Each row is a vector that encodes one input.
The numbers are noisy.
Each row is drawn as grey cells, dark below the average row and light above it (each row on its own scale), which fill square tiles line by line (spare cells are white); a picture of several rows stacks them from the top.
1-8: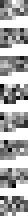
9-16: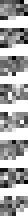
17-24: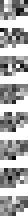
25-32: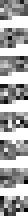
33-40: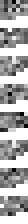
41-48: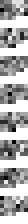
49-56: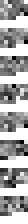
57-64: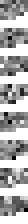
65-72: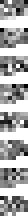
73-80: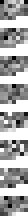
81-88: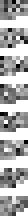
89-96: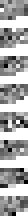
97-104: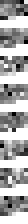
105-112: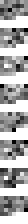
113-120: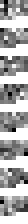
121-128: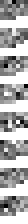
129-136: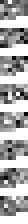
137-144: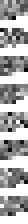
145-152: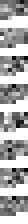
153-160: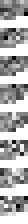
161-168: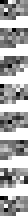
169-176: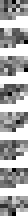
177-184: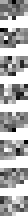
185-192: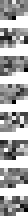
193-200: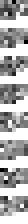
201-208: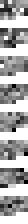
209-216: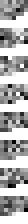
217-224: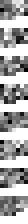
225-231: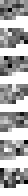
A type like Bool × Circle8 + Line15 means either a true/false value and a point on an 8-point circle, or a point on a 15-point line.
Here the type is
Label8 × Label8.
